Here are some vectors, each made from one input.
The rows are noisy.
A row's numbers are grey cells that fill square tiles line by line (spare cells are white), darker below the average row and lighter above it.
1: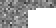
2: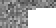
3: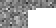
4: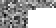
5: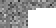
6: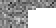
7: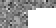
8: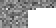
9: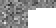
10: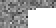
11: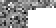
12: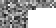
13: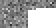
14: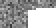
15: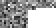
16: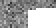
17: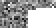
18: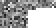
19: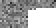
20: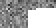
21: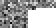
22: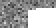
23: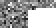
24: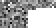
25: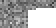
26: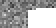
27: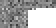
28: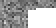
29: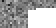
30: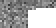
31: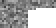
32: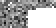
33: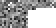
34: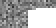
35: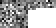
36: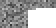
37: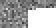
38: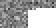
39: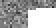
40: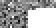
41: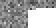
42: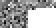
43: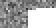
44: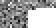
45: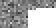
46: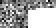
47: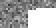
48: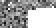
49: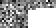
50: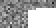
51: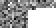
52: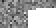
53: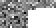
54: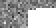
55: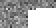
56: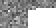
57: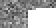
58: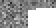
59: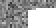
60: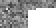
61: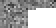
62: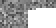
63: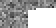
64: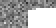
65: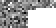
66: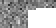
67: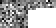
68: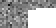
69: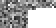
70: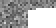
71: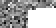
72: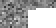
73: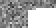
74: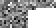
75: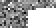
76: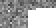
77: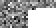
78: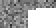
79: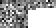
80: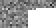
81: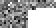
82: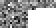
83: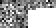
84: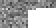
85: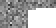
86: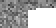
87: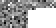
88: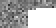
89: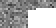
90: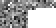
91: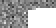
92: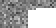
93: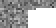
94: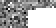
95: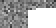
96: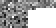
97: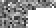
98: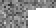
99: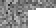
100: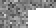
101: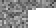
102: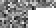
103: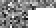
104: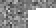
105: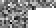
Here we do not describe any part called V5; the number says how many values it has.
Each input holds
either a fixed value, or one of 4 labels and two values of V5, or a point on each of two 3-point lines.
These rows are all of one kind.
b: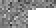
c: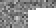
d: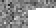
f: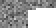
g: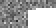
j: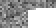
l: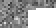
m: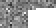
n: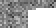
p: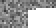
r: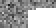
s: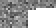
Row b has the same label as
f, g, j and s.
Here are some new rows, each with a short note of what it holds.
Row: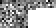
a fixed value
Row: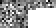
a fixed value
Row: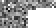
a point on each of two 3-point lines
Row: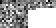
a fixed value
